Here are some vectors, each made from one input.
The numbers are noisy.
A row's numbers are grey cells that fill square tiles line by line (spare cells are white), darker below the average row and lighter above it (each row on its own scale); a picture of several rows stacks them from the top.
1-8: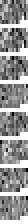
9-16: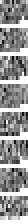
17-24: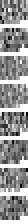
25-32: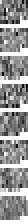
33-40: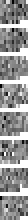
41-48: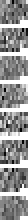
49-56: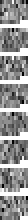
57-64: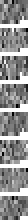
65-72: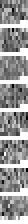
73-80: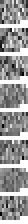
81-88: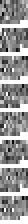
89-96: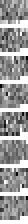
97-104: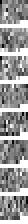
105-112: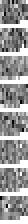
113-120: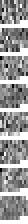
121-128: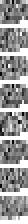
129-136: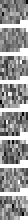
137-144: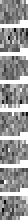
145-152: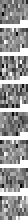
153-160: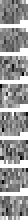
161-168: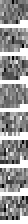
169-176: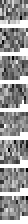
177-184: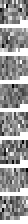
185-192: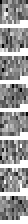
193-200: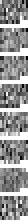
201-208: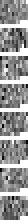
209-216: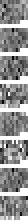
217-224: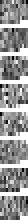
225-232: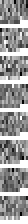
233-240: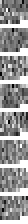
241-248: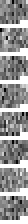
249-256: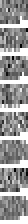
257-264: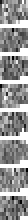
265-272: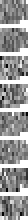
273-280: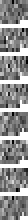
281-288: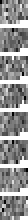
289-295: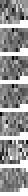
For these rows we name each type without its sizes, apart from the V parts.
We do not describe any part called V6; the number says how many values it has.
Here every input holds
a value of V6, together with either a label, or three true/false values.
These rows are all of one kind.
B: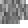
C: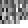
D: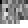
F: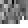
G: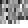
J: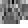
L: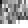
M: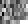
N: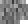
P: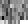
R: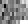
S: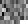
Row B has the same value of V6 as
F, J and N.
